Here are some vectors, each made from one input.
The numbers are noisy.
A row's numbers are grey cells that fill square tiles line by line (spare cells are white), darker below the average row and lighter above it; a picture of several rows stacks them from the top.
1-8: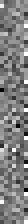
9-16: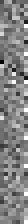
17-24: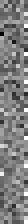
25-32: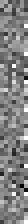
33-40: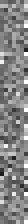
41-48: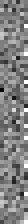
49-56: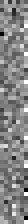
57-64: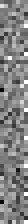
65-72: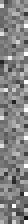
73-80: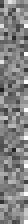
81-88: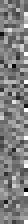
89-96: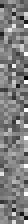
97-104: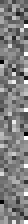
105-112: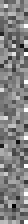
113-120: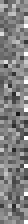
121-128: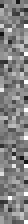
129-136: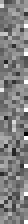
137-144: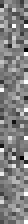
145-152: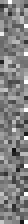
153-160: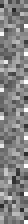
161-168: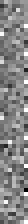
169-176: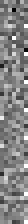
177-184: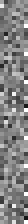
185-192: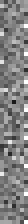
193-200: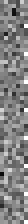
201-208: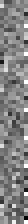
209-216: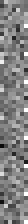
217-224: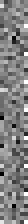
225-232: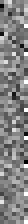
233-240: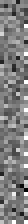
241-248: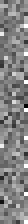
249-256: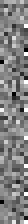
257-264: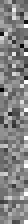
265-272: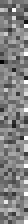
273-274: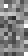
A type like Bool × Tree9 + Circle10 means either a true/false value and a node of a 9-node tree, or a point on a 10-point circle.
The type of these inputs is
(Circle15 + Unit) × Tree11 × (Tree11 + Unit).
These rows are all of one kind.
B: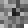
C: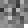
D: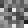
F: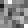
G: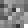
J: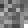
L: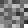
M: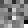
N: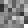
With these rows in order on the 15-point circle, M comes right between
L and N.
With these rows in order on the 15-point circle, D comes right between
B and L.
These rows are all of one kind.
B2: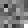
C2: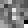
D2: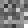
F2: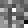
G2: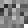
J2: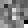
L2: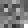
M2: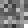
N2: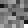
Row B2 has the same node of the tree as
G2, M2 and N2.
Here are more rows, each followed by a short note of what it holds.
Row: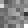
a node of an 11-node tree
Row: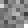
a node of an 11-node tree
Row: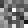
a point on a 15-point circle and a node of each of two 11-node trees
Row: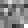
a point on a 15-point circle and a node of an 11-node tree
